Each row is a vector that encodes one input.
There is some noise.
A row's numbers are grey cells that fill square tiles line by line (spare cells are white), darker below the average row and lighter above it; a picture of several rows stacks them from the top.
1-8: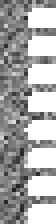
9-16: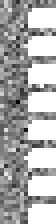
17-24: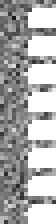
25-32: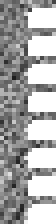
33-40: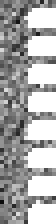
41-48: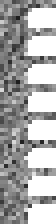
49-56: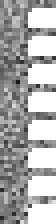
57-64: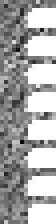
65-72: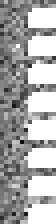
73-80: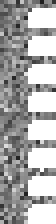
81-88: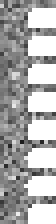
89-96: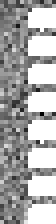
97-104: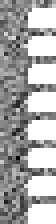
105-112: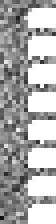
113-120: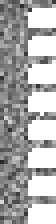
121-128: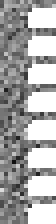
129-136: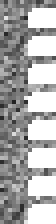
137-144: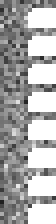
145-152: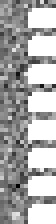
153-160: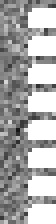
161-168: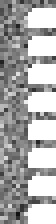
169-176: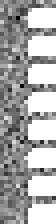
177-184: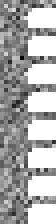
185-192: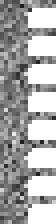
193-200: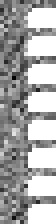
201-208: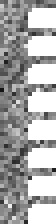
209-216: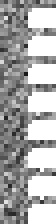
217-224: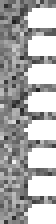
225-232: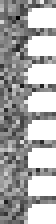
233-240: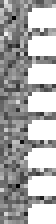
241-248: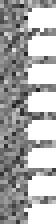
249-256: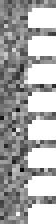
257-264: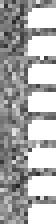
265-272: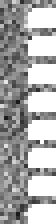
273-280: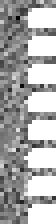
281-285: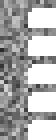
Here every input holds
a point on a 10-point line, together with either a point on a 7-point line, or a list of up to three points on a 6-point line.
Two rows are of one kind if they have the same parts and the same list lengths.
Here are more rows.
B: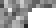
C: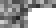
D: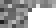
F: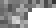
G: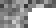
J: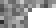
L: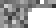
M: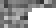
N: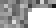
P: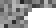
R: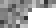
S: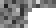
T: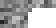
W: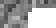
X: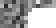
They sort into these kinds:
B, D, F, G, J, L, N, T
C, S, X
M
P
R, W

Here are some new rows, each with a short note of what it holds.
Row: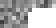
a point on a 10-point line, together with a list of three items
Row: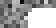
a point on a 10-point line, together with the empty list
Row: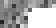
a point on a 10-point line, together with a list of three items
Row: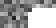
a point on a 10-point line, together with a list of three items
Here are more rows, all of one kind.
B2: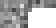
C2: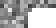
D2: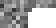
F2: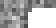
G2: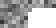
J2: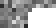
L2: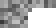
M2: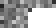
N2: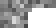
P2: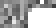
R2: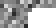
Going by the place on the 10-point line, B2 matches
D2 and F2.
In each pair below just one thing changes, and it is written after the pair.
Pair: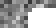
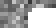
the place on the 6-point line in item 1 of the list
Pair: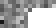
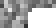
the place on the 10-point line
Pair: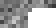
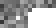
the place on the 6-point line in item 1 of the list
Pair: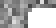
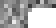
the place on the 6-point line in item 1 of the list
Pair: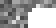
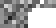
the place on the 10-point line
